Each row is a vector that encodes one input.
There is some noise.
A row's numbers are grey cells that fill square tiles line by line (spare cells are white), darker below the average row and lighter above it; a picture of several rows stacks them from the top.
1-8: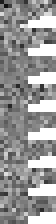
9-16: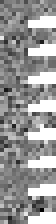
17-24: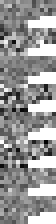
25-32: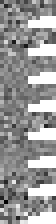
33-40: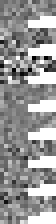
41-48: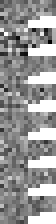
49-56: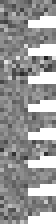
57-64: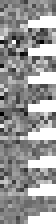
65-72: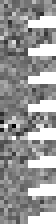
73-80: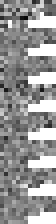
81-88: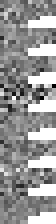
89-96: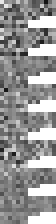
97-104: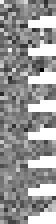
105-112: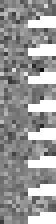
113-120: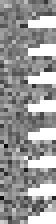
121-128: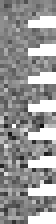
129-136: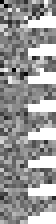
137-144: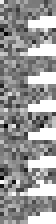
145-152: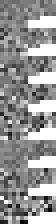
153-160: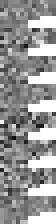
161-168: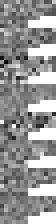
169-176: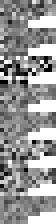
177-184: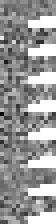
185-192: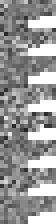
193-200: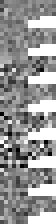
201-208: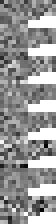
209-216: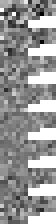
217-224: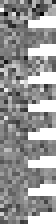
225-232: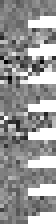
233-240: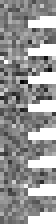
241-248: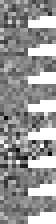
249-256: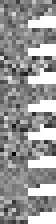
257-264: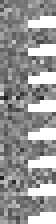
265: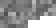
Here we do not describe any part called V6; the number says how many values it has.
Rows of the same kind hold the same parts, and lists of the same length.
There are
2 kinds of row.
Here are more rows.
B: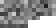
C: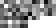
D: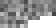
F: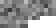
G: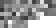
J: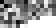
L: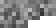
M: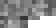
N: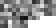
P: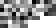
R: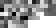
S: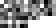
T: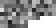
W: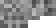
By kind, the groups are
B, D, F, J, L, P, T, W
C, G, M, N, R, S

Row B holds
one of 8 labels and three true/false values.
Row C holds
one of 8 labels and a value of V6.
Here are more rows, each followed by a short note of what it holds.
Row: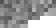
one of 8 labels and a value of V6
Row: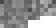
one of 8 labels and a value of V6
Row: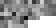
one of 8 labels and a value of V6
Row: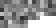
one of 8 labels and a value of V6
